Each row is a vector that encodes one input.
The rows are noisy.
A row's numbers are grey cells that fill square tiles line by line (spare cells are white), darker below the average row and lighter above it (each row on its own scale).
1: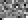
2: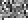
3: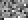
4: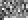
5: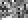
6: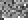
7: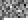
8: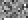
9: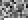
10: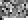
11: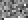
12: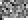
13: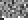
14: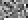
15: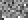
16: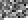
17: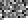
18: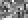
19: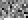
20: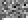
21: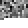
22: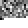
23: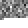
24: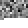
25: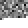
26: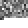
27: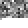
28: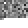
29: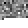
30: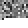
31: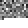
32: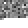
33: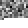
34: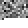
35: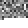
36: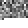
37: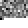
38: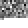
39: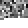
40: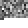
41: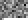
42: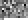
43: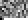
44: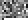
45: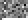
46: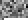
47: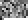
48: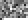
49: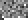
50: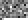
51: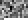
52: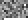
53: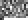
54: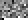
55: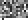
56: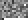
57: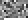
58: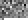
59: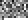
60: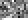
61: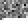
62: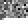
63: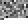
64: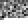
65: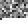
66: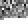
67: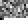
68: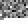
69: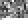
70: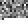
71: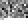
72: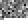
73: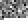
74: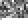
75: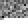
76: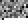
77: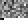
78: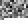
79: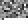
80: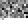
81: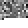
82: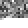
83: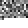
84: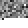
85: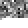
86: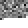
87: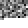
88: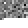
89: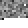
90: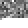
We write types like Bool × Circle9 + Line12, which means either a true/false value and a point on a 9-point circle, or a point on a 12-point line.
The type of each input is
Bool × (Tree12 + Unit).
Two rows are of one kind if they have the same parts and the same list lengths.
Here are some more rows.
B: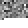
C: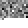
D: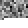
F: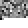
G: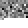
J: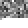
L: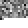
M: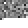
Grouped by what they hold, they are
B, D, F, L, M
C, G, J

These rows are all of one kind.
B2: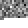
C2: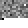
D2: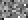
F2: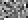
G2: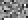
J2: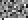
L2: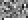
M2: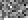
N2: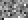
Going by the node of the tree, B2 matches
G2 and L2.
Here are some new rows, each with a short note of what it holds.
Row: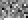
a true/false value
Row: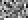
a node of a 12-node tree and a true/false value
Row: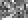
a true/false value
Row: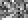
a true/false value
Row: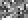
a true/false value
